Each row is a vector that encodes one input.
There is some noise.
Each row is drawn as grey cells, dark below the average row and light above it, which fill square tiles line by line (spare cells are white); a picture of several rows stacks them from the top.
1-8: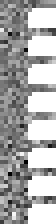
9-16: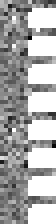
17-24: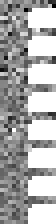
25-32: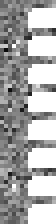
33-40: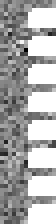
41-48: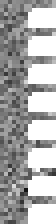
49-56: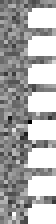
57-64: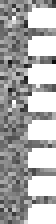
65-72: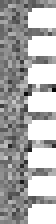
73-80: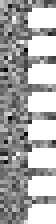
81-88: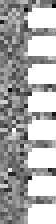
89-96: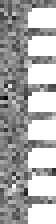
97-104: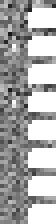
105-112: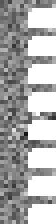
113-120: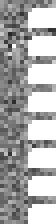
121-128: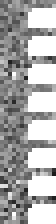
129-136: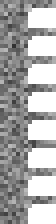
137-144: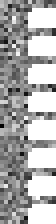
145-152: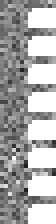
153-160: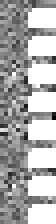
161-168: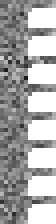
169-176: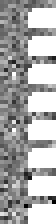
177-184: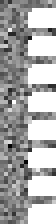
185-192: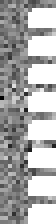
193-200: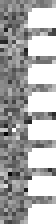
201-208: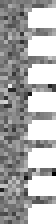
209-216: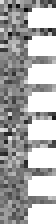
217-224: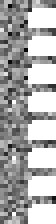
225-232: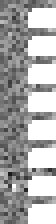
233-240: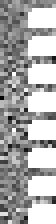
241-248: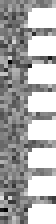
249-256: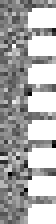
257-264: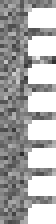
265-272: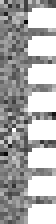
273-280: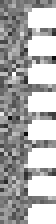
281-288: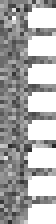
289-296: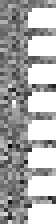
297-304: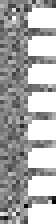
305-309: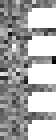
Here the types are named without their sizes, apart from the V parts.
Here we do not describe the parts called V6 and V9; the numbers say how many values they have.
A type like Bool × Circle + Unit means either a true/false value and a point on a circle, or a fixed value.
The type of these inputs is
Line × V6 + List(Bool × V9).
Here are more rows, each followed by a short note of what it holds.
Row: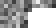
a point on a line and a value of V6
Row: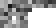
a point on a line and a value of V6
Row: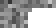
a list of one item
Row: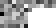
the empty list
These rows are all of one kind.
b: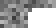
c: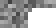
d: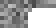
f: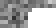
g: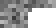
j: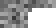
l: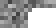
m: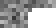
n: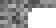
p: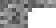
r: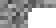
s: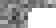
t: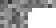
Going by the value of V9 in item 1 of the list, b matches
g, j and m.
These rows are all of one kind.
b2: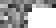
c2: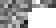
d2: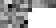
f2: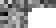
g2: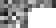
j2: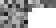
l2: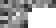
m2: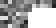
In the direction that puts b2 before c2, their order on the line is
f2, j2, g2, m2, l2, b2, c2, d2.
